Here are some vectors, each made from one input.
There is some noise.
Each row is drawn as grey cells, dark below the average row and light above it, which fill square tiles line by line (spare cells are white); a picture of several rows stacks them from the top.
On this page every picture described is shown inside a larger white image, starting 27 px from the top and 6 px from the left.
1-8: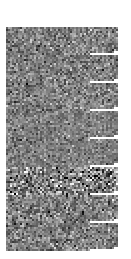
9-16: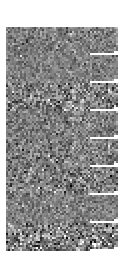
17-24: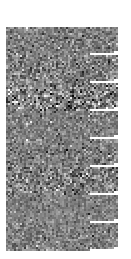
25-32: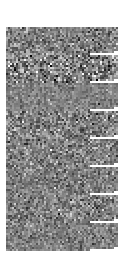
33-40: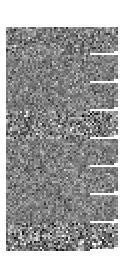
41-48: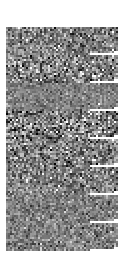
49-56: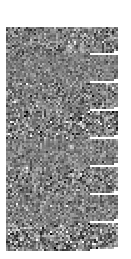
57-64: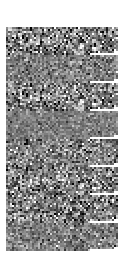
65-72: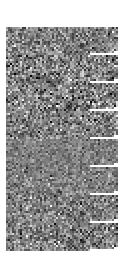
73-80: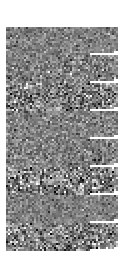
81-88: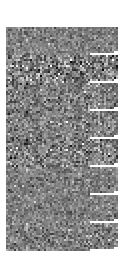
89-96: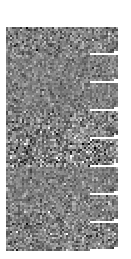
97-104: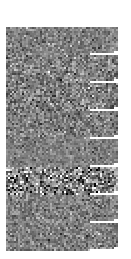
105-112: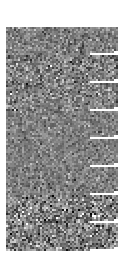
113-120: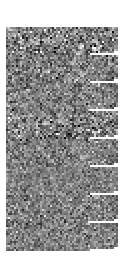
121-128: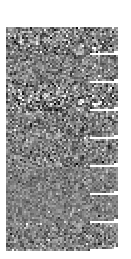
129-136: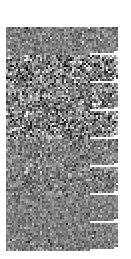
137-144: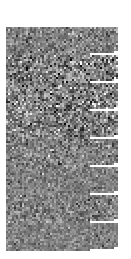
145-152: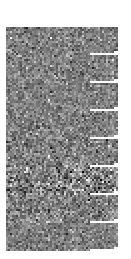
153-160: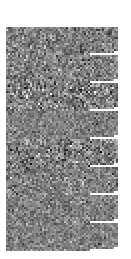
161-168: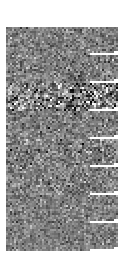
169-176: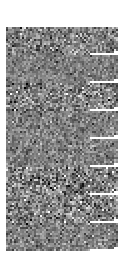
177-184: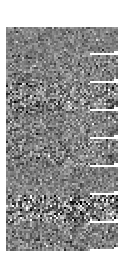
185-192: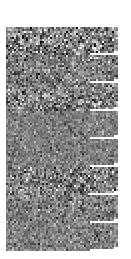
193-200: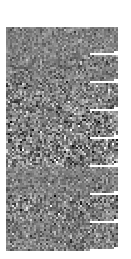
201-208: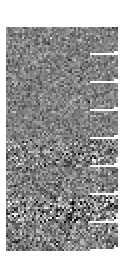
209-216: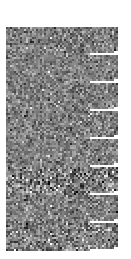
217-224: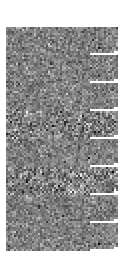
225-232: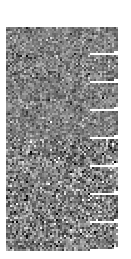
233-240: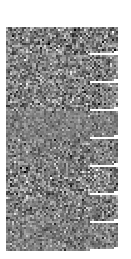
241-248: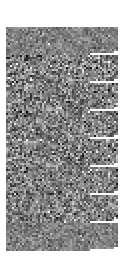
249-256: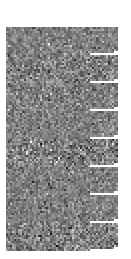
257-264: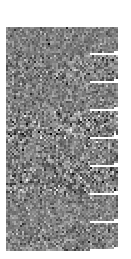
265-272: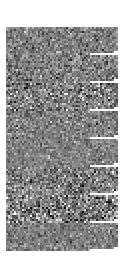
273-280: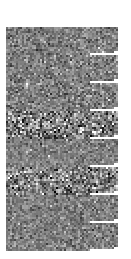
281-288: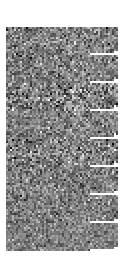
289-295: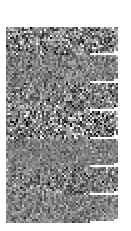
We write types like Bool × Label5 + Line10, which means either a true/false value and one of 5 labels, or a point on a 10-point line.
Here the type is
(Circle9 + Line8) × (Circle10 + Unit) + Line5.
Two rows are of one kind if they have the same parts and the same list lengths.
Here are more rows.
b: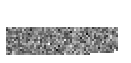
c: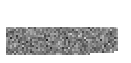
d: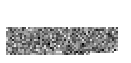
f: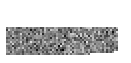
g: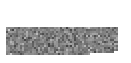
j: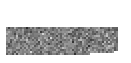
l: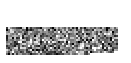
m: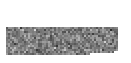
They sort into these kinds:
b
c, m
d, f, g
j
l

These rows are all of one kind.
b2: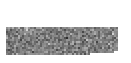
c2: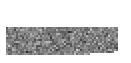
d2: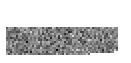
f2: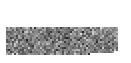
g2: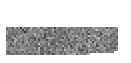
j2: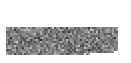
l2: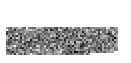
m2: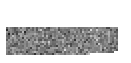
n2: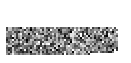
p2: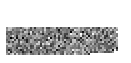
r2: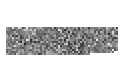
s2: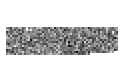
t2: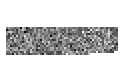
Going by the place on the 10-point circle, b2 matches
f2 and p2.
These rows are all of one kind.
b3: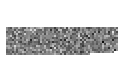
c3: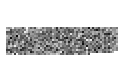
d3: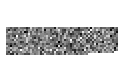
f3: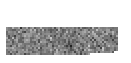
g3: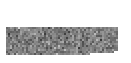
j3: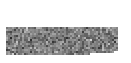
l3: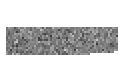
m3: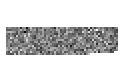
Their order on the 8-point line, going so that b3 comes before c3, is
f3, j3, m3, d3, b3, c3, l3, g3.
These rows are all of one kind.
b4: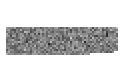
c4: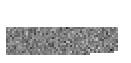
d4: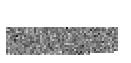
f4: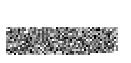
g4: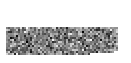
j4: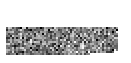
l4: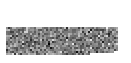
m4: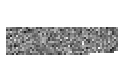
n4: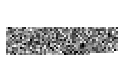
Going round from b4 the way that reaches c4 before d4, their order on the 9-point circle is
b4, c4, d4, f4, g4, m4, j4, n4, l4.
